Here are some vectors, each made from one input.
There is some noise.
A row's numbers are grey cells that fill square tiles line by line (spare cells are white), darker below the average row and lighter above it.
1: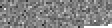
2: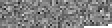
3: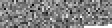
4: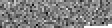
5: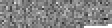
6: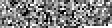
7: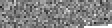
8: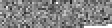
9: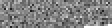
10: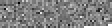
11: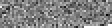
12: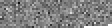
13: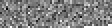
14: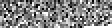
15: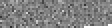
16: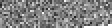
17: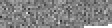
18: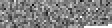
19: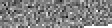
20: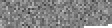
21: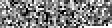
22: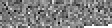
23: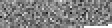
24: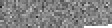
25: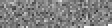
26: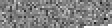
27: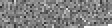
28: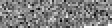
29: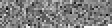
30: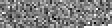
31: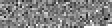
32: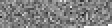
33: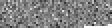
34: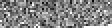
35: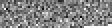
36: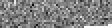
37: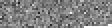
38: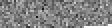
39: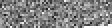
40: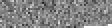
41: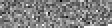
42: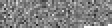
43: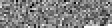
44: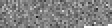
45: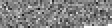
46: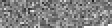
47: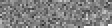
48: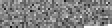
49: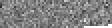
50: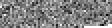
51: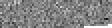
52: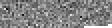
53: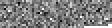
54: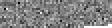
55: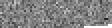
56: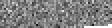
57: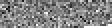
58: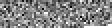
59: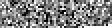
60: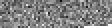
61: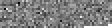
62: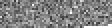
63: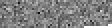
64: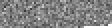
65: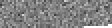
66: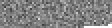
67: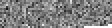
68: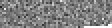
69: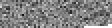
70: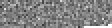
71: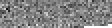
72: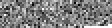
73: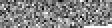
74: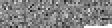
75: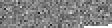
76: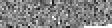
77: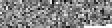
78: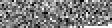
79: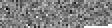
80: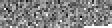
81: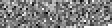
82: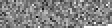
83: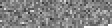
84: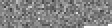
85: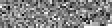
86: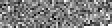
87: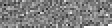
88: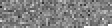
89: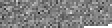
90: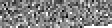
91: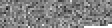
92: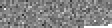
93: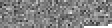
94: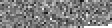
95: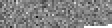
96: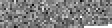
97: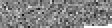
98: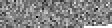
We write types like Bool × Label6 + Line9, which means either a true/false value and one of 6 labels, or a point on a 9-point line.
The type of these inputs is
List3(Line5).
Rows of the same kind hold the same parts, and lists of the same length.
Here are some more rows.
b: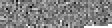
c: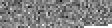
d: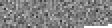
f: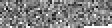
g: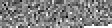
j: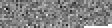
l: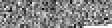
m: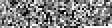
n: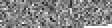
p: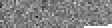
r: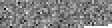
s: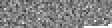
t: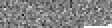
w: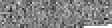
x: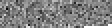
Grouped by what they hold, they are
b, c, f, g, j, x
d, l, w
m
n, p, r, s, t

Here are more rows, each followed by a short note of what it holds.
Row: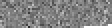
a list of three items
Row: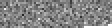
a list of two items
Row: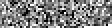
the empty list
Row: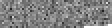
a list of three items
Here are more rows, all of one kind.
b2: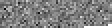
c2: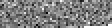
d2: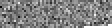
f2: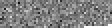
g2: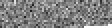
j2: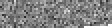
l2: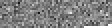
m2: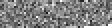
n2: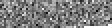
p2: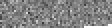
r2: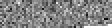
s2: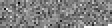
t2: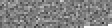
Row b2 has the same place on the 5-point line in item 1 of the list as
f2, l2 and s2.
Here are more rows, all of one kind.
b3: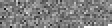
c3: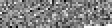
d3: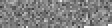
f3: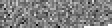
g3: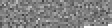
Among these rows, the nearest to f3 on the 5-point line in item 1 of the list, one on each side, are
b3 and d3.
